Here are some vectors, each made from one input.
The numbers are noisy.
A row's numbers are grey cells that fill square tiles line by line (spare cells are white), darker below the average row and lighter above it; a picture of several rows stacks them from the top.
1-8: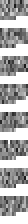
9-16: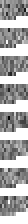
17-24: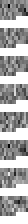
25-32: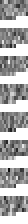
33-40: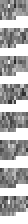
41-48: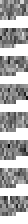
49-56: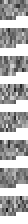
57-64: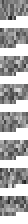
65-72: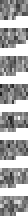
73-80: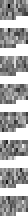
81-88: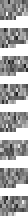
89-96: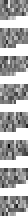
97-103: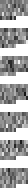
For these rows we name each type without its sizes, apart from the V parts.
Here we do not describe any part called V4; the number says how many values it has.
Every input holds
a node of a tree, together with either a node of a tree, or a value of V4.
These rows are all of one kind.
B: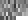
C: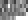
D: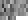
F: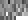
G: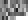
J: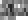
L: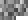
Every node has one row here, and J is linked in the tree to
D and L.
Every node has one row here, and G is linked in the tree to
C.
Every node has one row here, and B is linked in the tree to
F.
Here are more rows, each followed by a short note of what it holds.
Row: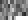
a node of each of two trees
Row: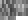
a node of a tree and a value of V4
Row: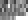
a node of a tree and a value of V4
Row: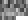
a node of each of two trees
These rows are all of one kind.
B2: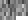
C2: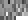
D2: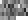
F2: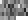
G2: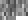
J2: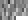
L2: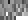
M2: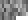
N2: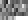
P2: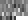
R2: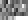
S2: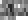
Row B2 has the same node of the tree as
C2, J2 and L2.
